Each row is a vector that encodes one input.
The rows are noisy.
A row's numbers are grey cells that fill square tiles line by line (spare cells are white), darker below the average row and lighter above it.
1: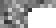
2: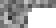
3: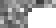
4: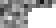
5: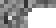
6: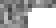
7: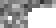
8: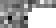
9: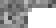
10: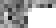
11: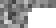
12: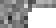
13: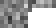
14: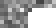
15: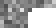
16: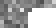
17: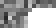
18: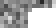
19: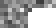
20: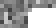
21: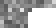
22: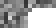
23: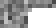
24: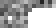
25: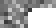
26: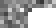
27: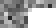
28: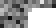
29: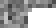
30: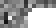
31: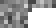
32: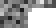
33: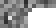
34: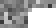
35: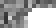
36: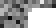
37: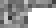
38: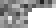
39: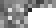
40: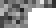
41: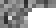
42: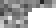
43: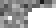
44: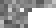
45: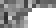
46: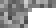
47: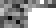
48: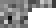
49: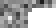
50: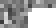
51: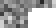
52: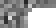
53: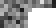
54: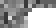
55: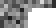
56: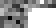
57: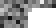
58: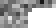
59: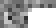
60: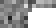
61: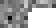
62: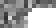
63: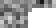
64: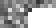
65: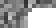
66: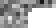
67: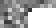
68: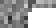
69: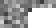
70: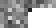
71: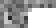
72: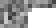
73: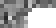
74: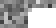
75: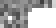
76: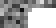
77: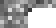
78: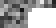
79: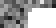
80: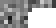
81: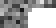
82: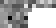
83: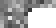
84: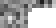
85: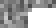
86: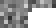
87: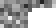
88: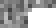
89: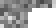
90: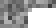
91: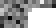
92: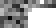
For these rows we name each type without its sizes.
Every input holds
a point on a circle and a true/false value, together with a list of points on a line.
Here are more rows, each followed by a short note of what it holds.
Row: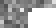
a point on a circle and a true/false value, together with a list of one item
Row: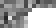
a point on a circle and a true/false value, together with the empty list
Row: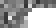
a point on a circle and a true/false value, together with the empty list
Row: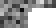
a point on a circle and a true/false value, together with the empty list
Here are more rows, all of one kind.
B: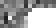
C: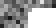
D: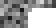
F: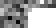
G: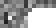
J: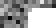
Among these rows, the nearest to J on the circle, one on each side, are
C and F.
